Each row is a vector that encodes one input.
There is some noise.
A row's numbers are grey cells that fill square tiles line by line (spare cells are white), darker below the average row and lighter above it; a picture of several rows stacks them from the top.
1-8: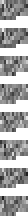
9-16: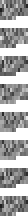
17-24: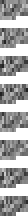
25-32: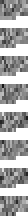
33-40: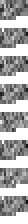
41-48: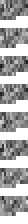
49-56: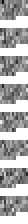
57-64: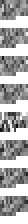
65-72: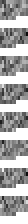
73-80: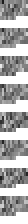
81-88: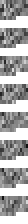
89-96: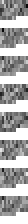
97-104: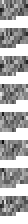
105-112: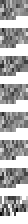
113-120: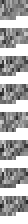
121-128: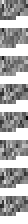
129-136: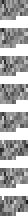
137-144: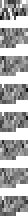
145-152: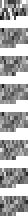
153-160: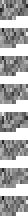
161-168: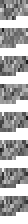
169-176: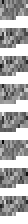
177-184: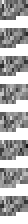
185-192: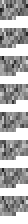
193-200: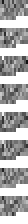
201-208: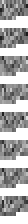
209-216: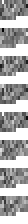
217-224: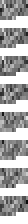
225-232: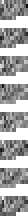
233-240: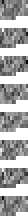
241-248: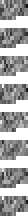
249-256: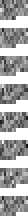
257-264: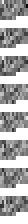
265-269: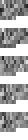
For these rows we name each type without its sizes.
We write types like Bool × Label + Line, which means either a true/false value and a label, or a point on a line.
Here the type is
List(Bool × Line).
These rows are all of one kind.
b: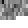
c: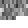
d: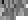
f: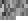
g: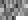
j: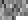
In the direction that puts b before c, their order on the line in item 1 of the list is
b, d, j, f, g, c.
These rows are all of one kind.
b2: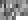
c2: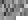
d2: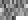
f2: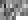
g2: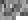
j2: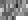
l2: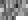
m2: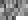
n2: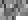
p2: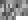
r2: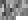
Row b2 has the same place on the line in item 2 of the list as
d2, g2 and n2.
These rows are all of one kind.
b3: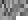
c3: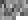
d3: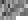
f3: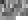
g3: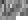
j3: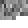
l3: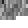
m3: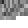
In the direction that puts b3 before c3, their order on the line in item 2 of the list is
d3, g3, l3, f3, m3, b3, j3, c3.
